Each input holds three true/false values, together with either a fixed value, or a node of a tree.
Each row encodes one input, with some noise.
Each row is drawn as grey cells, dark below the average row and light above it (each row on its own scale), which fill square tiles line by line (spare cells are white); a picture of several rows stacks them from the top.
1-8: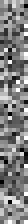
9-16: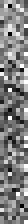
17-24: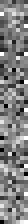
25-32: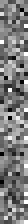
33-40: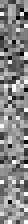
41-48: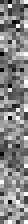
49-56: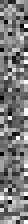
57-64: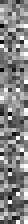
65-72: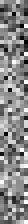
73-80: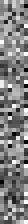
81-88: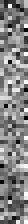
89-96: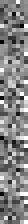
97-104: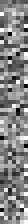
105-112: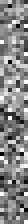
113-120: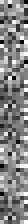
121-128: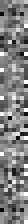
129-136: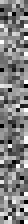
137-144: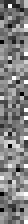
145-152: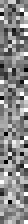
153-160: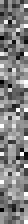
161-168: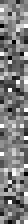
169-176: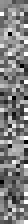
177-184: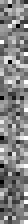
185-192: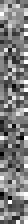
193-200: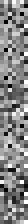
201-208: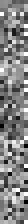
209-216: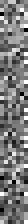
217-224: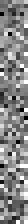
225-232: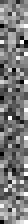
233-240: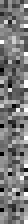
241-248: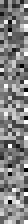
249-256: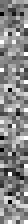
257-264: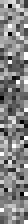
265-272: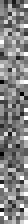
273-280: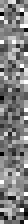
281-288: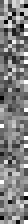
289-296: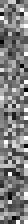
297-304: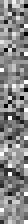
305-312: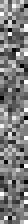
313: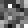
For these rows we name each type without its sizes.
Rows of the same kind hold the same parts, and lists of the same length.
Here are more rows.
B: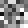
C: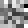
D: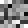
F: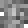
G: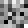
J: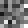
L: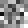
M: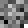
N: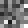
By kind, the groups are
B, J, L, N
C, D, F, G, M

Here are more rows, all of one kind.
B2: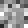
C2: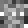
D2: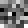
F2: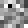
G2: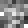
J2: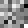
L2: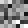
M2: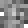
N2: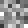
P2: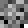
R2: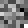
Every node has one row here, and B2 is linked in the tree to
G2.
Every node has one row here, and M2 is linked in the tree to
D2 and J2.
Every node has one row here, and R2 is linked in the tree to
J2.
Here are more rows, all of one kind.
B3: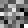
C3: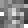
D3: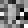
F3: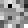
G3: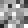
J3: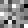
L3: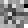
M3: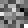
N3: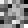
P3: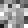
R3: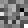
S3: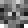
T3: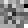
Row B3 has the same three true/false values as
D3, M3 and R3.
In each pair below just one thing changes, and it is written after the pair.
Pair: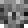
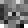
the node of the tree
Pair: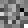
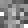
one of the three true/false values
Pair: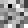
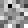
the node of the tree
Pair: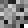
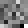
one of the three true/false values
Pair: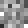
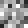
the node of the tree
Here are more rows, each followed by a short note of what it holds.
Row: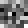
a node of a tree and three true/false values
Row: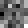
three true/false values
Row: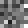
three true/false values
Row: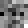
three true/false values
